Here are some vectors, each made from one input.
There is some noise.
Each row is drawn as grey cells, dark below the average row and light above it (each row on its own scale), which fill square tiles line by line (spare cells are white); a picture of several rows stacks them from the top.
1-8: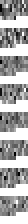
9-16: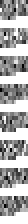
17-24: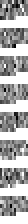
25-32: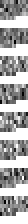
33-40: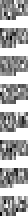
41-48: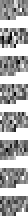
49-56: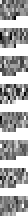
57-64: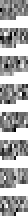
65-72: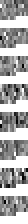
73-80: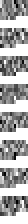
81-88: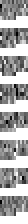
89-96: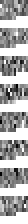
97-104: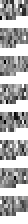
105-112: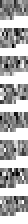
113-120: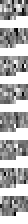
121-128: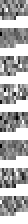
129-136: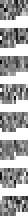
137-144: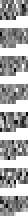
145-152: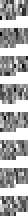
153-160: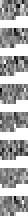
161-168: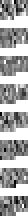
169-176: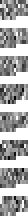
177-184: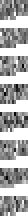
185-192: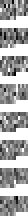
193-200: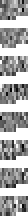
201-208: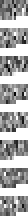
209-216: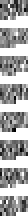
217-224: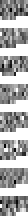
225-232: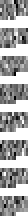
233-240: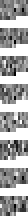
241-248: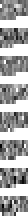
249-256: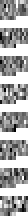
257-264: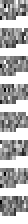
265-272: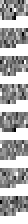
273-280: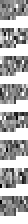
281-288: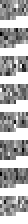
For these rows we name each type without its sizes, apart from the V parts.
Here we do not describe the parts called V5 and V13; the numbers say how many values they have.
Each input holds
a value of V13, together with either a label, or a true/false value and a value of V5.
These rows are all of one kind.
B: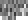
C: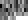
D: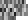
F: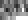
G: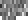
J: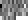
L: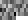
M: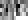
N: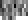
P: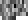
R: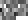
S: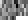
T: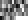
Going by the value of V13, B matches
G, J and M.
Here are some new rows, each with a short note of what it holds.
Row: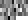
a label and a value of V13
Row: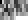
a true/false value, a value of V5 and a value of V13
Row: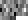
a true/false value, a value of V5 and a value of V13
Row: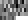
a true/false value, a value of V5 and a value of V13
